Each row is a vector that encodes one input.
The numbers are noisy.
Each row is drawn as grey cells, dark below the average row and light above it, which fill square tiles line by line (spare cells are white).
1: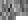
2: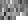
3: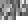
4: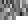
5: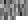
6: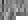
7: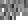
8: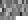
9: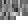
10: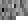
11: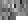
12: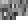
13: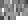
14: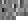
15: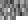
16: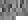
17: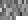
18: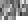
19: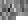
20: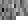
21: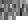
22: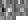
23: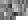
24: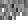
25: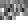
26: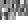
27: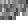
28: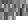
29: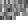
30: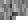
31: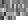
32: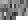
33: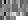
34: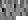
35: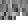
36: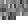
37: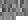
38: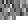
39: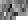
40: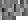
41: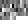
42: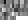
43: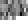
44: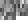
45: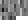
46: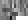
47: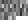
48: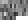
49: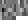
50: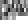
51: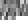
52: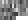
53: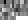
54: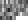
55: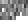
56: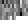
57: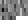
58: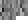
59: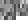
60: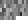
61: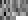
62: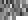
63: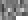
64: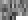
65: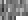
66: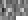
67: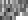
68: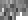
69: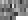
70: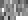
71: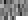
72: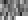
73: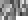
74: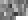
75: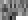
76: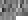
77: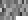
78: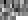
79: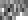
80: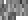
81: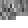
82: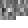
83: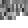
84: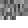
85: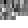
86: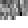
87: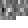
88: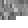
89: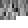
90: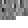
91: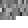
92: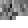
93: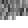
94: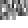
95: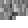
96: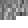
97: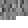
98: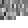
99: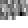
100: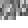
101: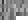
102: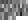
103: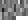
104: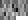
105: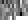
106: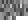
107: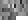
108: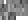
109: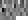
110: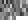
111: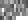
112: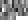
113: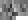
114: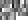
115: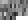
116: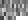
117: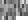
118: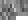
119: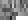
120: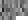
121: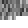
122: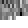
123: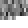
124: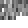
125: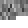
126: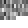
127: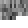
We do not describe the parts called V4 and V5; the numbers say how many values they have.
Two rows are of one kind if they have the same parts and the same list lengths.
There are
2 kinds of row.
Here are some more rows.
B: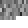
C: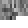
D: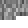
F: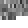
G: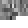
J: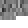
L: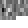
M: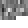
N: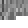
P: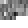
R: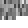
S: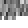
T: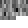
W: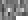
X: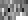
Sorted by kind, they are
B, C, D, F, G, J, L, M, N, P, T, W, X
R, S

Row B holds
a point on a 6-point line, a true/false value and a value of V5.
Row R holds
a true/false value, a value of V4 and a value of V5.
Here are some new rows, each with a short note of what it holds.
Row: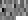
a point on a 6-point line, a true/false value and a value of V5
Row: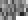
a true/false value, a value of V4 and a value of V5
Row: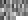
a point on a 6-point line, a true/false value and a value of V5
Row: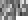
a true/false value, a value of V4 and a value of V5
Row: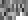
a point on a 6-point line, a true/false value and a value of V5
